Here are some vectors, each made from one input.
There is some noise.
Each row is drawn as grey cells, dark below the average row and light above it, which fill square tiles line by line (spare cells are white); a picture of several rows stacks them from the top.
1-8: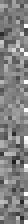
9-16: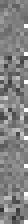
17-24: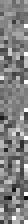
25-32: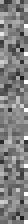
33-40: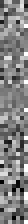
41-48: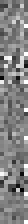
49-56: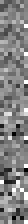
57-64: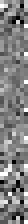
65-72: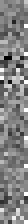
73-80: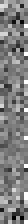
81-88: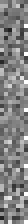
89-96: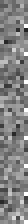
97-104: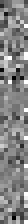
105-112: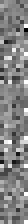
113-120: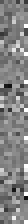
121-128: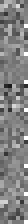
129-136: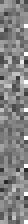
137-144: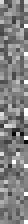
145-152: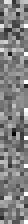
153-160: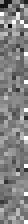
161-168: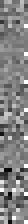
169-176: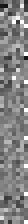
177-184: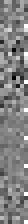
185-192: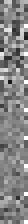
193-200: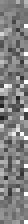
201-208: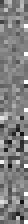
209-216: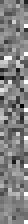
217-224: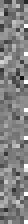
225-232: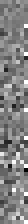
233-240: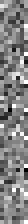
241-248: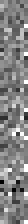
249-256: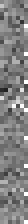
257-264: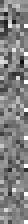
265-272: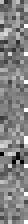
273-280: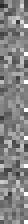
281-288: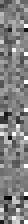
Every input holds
either a point on each of five 5-point lines, or a point on a 9-point line.
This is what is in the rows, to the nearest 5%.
About 65% of them hold a point on each of five 5-point lines. The rest hold a point on a 9-point line.
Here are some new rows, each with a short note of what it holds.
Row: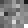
a point on a 9-point line
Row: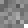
a point on each of five 5-point lines
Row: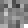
a point on each of five 5-point lines
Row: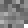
a point on each of five 5-point lines
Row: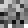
a point on a 9-point line
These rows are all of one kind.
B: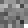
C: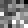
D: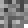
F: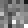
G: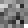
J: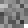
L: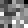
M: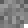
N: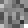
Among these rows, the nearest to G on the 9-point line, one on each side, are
C and L.
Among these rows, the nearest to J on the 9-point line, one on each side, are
F and N.
